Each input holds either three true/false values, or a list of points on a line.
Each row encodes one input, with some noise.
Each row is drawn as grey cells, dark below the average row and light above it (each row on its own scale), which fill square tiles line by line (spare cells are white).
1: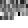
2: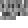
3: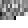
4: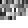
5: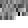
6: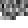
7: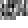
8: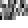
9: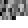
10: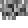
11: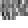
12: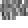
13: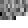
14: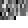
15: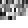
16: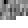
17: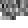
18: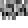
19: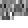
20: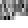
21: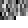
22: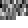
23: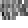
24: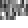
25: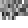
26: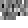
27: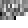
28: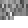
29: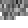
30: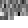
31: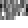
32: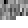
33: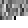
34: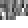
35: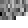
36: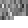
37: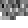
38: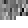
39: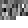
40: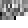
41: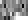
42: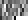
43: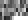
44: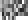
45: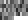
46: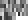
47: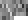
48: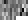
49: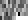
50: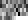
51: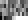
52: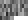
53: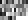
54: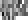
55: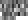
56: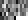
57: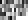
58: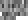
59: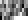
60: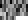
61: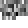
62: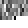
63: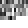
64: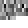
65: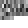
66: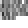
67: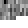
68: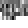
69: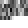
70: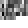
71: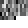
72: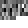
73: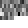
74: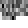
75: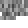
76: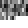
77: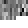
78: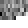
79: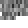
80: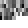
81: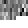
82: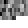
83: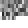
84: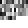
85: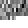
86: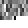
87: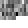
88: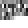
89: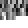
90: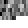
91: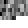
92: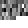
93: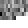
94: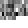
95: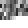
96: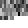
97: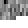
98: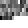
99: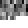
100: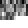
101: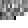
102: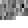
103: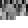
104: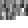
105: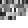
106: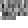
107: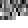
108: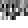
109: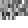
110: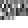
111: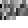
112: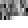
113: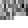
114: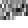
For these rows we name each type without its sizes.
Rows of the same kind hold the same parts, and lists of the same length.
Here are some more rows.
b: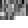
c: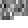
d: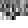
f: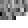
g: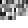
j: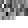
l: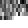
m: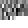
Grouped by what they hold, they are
b, c, j, l, m
d
f
g

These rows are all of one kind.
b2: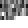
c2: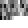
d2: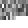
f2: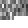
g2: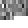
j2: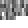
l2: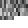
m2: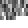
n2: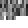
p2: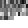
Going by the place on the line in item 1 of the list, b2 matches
j2, m2 and n2.
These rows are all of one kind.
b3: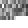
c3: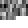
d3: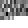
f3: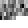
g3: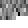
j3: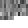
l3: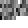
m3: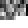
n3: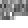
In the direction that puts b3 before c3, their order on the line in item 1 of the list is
n3, b3, d3, f3, l3, g3, j3, m3, c3.
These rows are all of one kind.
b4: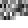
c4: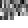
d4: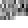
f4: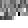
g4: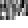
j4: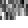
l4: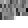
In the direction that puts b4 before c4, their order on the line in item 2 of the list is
b4, l4, c4, f4, g4, d4, j4.
